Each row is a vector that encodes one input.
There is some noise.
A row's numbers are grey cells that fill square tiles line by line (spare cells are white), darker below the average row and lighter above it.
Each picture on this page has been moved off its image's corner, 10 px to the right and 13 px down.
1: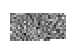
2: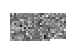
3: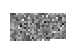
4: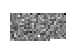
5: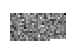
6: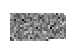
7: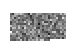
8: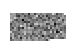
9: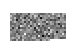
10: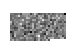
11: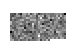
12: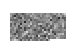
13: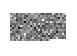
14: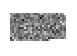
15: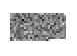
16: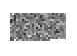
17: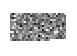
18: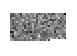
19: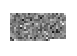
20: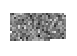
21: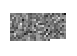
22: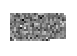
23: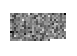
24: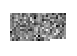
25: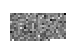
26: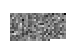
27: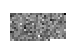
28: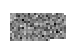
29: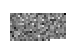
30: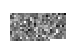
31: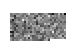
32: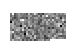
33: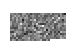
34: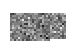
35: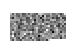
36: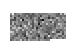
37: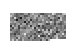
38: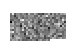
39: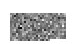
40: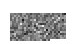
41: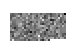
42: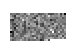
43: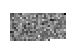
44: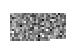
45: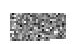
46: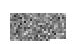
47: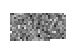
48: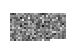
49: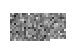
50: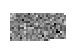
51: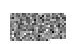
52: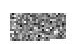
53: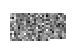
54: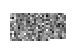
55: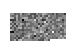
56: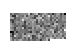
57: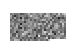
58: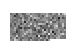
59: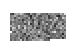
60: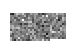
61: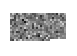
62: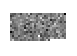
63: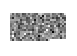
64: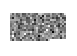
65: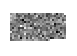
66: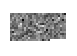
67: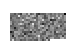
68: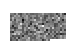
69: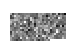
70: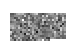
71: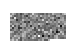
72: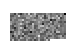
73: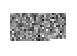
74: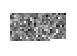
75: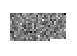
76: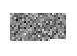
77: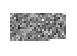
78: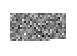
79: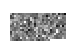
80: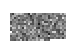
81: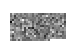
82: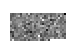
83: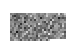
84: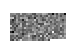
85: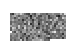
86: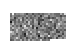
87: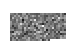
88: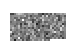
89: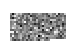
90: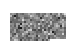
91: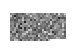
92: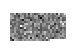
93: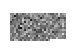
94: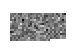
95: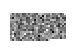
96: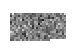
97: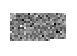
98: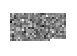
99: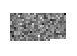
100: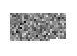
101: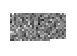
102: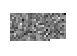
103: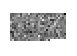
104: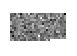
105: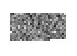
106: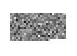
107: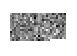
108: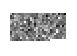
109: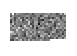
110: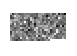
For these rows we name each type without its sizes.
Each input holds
a node of a tree, together with a list of points on a circle.
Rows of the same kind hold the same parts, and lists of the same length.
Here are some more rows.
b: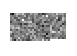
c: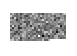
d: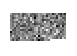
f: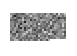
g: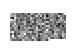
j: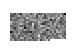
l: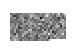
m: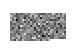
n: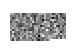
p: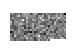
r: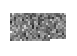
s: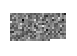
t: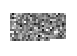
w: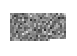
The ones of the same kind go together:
b, c, f, j, l, m, p, w
d, g, n, t
r, s

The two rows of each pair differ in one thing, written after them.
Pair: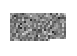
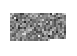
the node of the tree
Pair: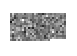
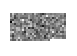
the place on the circle in item 2 of the list
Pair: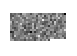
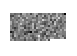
the place on the circle in item 2 of the list
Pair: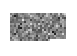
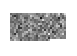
the place on the circle in item 2 of the list
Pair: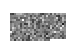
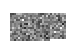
the place on the circle in item 1 of the list
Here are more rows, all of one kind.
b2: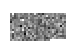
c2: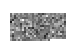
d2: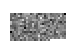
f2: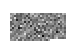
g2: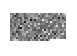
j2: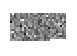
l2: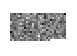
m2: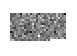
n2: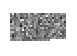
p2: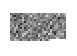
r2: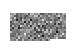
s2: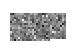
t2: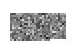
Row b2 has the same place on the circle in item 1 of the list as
j2 and m2.
